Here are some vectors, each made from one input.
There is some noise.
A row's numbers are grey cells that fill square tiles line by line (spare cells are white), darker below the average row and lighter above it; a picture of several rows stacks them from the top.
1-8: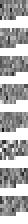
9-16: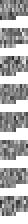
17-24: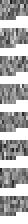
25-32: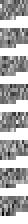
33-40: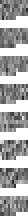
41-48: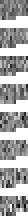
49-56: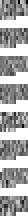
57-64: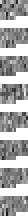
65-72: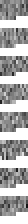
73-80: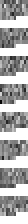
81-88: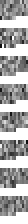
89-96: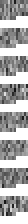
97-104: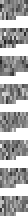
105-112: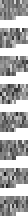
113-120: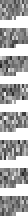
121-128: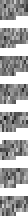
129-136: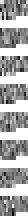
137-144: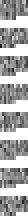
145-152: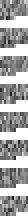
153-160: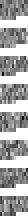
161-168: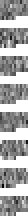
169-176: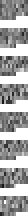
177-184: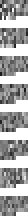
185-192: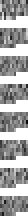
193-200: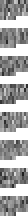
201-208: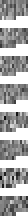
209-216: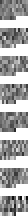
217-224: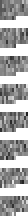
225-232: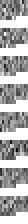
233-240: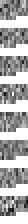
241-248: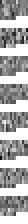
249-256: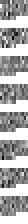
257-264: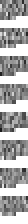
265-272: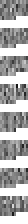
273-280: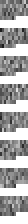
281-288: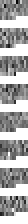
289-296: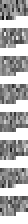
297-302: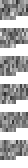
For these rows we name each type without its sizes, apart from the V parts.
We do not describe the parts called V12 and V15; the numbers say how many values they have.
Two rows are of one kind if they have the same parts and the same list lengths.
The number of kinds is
2.
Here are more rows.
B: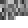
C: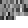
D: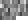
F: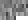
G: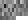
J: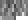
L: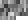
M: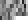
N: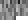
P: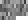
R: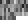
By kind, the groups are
B, M, N
C, D, F, G, J, L, P, R

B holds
a label, a value of V12 and a value of V15.
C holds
three true/false values, a value of V12 and a value of V15.
